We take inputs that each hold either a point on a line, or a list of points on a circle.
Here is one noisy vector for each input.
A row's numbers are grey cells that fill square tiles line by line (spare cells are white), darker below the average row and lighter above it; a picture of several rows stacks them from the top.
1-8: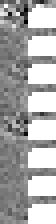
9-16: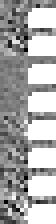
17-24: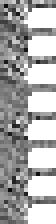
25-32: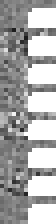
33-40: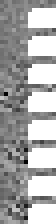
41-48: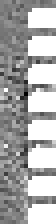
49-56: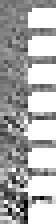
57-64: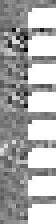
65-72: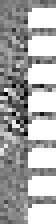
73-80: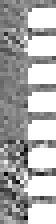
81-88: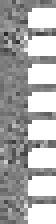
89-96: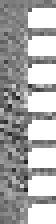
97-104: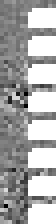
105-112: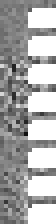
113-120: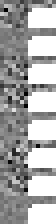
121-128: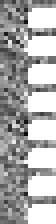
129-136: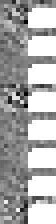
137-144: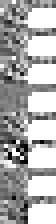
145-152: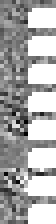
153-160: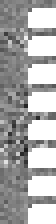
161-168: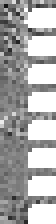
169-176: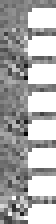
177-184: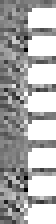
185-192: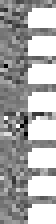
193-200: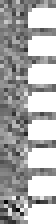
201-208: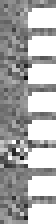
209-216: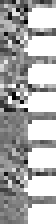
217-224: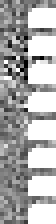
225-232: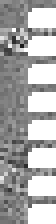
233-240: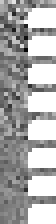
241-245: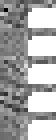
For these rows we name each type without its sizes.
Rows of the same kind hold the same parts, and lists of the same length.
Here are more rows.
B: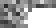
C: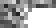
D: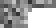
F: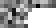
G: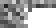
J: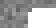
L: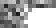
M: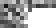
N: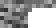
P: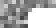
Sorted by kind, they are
B, C, L
D
F, N, P
G, J, M

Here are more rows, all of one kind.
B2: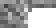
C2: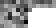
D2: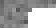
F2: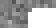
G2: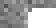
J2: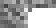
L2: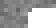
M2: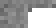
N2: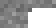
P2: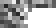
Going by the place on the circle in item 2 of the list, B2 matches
C2, M2 and N2.
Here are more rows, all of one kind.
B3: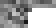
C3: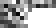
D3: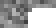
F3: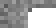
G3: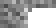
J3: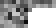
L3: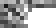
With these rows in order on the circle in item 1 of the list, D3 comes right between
B3 and L3.
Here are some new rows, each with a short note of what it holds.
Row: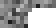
a point on a line
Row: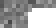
the empty list
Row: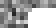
a point on a line
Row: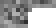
a list of two items
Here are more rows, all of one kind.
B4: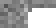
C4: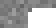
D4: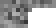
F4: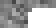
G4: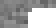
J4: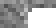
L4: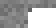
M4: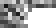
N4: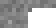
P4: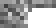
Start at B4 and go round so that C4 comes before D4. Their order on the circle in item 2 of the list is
B4, F4, G4, L4, P4, C4, M4, N4, J4, D4.
